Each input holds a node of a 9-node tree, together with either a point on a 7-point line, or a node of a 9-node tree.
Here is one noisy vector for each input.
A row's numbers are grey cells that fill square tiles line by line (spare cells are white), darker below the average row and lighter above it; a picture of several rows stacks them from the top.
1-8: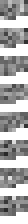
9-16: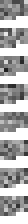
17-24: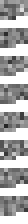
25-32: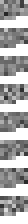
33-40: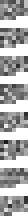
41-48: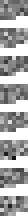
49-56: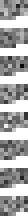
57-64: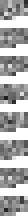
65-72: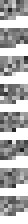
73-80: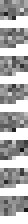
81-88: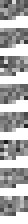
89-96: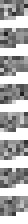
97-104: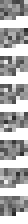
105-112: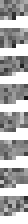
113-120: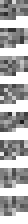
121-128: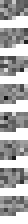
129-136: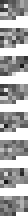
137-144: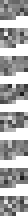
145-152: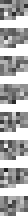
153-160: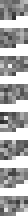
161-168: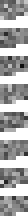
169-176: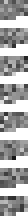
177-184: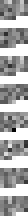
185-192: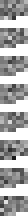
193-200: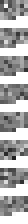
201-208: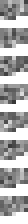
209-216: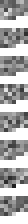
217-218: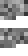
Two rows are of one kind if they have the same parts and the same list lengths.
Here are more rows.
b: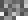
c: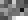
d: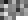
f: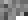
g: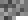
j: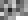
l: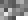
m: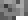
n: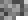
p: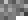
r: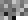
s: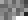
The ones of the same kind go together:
b, d, j, l, n, r
c, f, g, m, p, s

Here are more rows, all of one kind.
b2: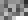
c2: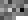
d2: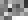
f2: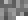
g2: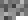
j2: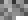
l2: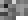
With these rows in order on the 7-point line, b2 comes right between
f2 and j2.
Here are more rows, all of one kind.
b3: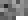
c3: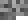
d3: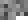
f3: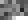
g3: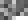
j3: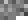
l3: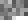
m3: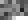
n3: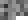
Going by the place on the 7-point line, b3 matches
g3 and n3.
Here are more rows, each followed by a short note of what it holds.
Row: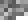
a node of each of two 9-node trees
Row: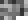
a node of each of two 9-node trees
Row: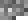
a node of each of two 9-node trees
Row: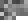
a node of each of two 9-node trees
